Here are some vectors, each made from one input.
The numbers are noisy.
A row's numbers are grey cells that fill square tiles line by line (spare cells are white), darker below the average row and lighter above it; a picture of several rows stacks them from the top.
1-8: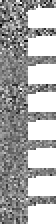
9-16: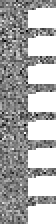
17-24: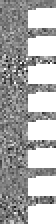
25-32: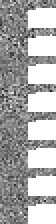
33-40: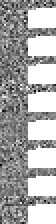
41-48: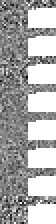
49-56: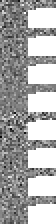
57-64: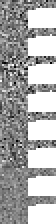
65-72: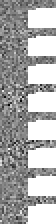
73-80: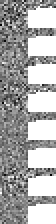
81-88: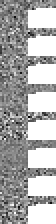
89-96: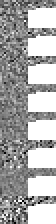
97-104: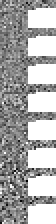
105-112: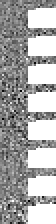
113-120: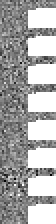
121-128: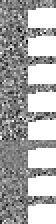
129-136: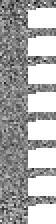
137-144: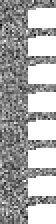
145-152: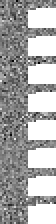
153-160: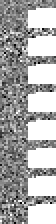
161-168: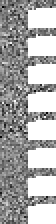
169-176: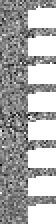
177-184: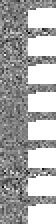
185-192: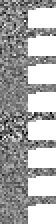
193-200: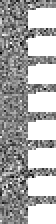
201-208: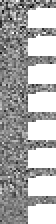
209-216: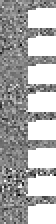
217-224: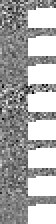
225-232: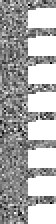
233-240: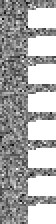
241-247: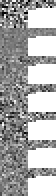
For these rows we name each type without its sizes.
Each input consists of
a label, a point on each of two lines and a true/false value.
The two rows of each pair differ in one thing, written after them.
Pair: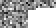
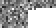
the place on one of the two lines
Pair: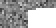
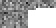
the place on one of the two lines
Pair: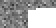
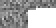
the place on one of the two lines
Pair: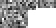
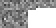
the true/false value
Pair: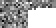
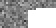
the label
